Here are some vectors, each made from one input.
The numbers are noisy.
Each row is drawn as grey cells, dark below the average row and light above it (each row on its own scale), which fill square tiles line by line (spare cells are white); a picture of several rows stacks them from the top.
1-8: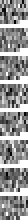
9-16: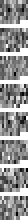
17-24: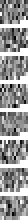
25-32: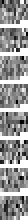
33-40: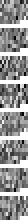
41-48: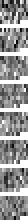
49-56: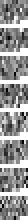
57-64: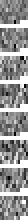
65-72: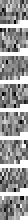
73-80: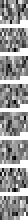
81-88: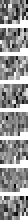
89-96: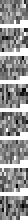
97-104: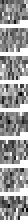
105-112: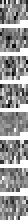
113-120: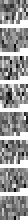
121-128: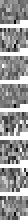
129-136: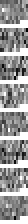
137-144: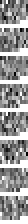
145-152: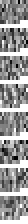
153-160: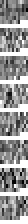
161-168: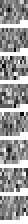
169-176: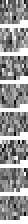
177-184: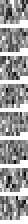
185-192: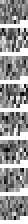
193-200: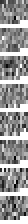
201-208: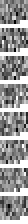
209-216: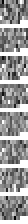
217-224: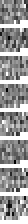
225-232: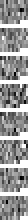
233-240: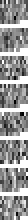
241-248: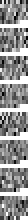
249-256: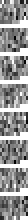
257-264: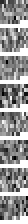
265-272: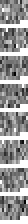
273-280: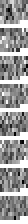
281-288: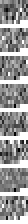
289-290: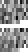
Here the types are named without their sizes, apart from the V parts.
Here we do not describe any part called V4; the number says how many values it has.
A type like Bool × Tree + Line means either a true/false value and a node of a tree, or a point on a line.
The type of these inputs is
(List(Line) + Tree) × V4.
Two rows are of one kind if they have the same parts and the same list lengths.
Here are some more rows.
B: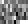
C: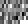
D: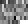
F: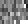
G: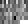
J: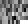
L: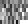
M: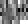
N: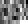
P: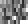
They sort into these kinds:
B, P
C, M
D, G
F
J, L, N

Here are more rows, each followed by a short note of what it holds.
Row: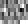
a value of V4, together with a list of one item
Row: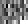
a value of V4, together with a list of three items
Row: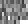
a node of a tree and a value of V4
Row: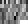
a value of V4, together with the empty list
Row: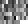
a value of V4, together with the empty list
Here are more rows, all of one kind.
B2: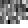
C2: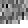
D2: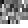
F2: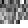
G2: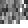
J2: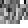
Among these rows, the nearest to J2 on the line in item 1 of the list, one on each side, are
C2 and F2.
